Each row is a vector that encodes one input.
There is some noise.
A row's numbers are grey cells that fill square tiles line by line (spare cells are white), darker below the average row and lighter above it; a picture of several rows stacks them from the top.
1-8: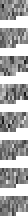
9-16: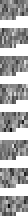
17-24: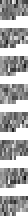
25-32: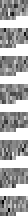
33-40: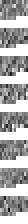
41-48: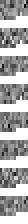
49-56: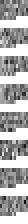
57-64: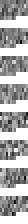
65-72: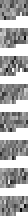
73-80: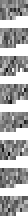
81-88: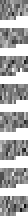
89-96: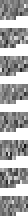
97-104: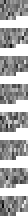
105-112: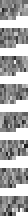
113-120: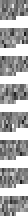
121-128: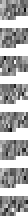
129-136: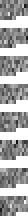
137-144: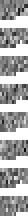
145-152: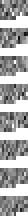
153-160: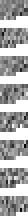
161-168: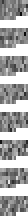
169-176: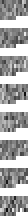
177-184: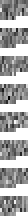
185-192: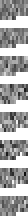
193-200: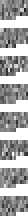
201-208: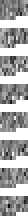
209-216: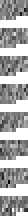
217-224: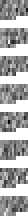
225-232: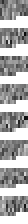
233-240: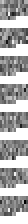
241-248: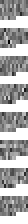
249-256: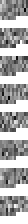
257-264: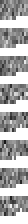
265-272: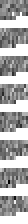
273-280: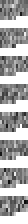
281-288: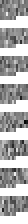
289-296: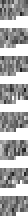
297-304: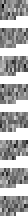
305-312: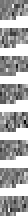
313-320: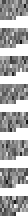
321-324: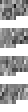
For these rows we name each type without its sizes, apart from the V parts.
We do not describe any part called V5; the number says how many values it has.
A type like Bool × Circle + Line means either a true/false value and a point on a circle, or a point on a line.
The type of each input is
(Circle + V5) × (Label + Line).
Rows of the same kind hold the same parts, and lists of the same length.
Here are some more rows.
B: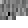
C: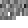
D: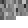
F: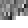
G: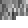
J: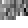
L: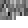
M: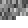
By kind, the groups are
B, G
C, F
D, L
J, M

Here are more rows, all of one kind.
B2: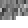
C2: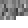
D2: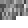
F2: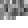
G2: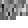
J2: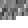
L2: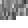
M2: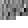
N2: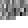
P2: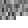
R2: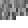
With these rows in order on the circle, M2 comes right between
N2 and P2.
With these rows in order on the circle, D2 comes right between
C2 and L2.
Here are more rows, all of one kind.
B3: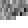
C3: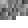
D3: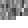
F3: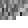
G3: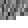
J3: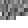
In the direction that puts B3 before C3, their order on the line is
D3, B3, J3, G3, F3, C3.
